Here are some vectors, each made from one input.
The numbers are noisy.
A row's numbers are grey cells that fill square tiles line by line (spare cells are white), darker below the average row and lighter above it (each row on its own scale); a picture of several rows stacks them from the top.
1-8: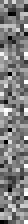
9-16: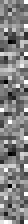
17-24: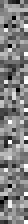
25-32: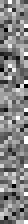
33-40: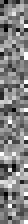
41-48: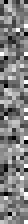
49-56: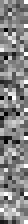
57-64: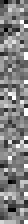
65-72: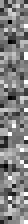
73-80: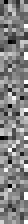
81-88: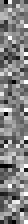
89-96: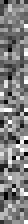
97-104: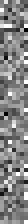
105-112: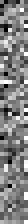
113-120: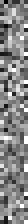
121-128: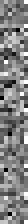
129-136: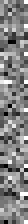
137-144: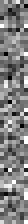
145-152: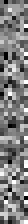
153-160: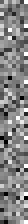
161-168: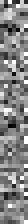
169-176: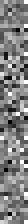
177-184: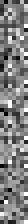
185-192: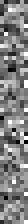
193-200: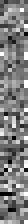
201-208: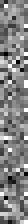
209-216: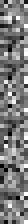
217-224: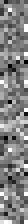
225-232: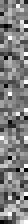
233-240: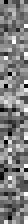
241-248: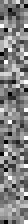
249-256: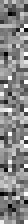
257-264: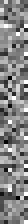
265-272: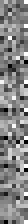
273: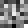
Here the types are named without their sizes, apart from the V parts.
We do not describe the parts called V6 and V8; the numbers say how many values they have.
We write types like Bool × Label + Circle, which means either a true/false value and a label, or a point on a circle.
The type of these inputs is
Bool × V6 × V8 + Label.
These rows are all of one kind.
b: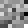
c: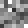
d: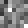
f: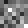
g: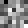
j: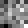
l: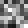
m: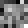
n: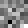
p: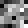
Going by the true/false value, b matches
c, d, g and n.
